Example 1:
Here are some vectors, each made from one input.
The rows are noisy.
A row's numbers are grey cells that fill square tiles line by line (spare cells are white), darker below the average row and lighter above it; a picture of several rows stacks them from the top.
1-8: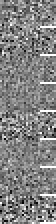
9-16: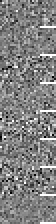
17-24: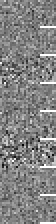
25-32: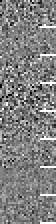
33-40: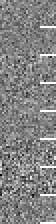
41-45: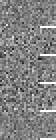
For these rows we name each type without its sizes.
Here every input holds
a label and a point on each of two lines.
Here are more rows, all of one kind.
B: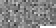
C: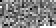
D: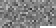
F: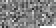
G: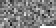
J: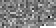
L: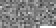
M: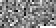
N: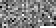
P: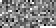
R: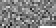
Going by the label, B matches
C, D, M and R.
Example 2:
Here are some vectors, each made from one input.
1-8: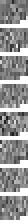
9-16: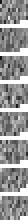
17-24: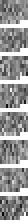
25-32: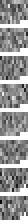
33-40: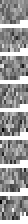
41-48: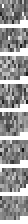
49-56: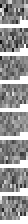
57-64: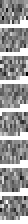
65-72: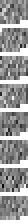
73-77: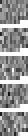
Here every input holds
either a point on a 5-point line, or a point on an 8-point line.
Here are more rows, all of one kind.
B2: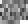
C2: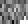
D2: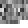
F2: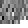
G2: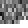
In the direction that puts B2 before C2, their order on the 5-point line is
B2, D2, C2, G2, F2.
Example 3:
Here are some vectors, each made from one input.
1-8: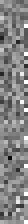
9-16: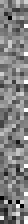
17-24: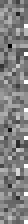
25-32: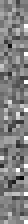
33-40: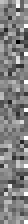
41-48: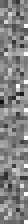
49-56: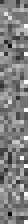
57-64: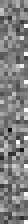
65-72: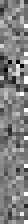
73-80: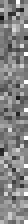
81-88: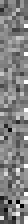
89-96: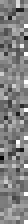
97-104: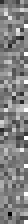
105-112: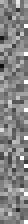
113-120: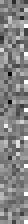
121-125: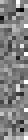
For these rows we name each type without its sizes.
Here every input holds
a list of points on a line.
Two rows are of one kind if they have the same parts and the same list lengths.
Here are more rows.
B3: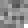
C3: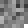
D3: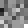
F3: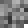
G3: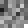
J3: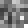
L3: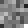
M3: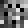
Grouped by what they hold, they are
B3, C3, D3, G3, L3
F3, J3
M3

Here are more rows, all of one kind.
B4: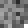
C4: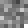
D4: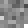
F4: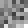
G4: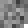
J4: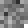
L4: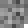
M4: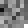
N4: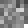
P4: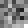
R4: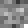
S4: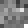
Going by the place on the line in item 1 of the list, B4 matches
G4, L4 and R4.
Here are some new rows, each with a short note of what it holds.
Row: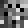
the empty list
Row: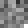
a list of two items
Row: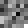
a list of two items
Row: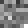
a list of two items
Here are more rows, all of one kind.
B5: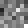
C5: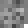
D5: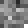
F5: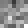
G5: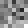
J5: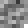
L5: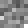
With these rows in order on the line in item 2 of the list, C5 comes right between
B5 and L5.
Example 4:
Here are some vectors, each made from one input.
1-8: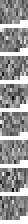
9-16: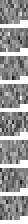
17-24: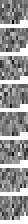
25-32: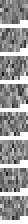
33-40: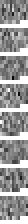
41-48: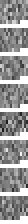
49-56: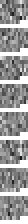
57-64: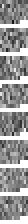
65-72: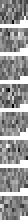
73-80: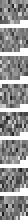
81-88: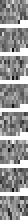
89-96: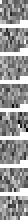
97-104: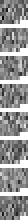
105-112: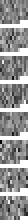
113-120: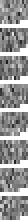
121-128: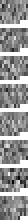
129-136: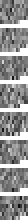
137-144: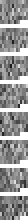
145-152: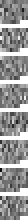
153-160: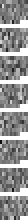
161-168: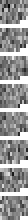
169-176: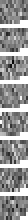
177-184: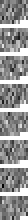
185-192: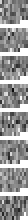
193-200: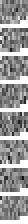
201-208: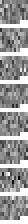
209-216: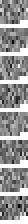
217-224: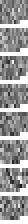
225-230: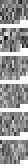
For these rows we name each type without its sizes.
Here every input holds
either a point on a circle, or a point on a line.
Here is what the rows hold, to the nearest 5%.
About 65% of them hold a point on a circle. The rest hold a point on a line.
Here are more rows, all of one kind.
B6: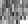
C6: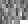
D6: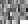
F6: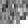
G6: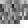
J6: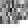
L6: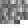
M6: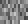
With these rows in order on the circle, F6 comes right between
B6 and J6.
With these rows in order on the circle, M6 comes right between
D6 and L6.
